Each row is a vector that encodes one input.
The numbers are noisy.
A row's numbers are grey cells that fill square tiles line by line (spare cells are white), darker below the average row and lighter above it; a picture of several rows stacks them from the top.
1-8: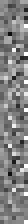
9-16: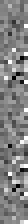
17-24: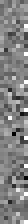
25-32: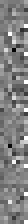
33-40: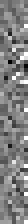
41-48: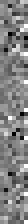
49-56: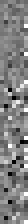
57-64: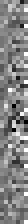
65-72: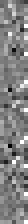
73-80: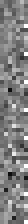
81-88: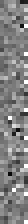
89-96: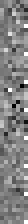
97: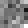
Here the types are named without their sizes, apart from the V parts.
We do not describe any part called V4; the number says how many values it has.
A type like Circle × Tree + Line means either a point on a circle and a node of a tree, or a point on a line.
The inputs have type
(Line + V4) × Tree.
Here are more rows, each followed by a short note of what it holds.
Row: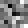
a point on a line and a node of a tree
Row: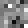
a node of a tree and a value of V4
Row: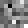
a node of a tree and a value of V4
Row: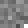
a point on a line and a node of a tree
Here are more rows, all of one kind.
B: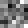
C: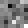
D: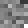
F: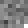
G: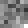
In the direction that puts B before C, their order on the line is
B, C, D, F, G.
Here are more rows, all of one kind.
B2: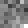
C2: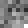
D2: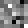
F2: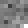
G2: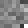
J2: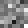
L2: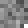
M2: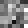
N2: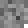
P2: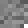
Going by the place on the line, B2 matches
C2 and F2.
